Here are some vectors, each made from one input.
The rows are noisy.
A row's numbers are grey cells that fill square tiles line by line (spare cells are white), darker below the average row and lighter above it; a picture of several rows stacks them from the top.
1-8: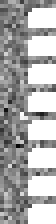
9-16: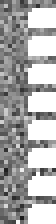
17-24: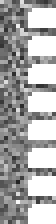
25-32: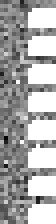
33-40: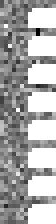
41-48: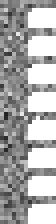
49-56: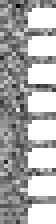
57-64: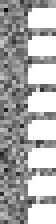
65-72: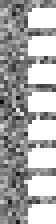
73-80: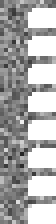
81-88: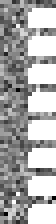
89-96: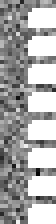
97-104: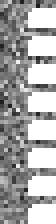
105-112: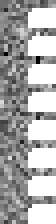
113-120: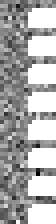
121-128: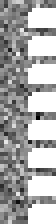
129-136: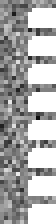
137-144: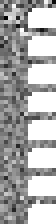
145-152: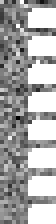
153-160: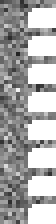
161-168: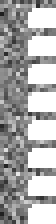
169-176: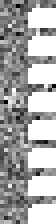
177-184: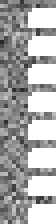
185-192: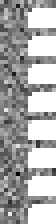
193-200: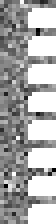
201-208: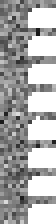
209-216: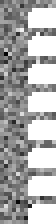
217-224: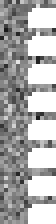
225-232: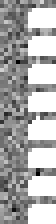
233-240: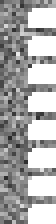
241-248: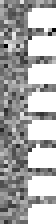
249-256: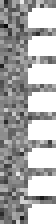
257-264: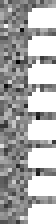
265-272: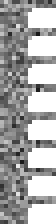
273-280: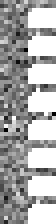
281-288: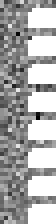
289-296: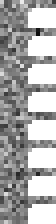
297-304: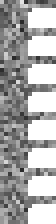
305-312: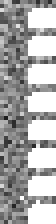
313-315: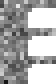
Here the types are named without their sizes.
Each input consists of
a list of points on a line.
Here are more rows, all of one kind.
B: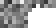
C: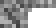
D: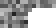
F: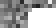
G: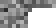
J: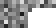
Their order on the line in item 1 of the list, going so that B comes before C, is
B, J, D, C, G, F.
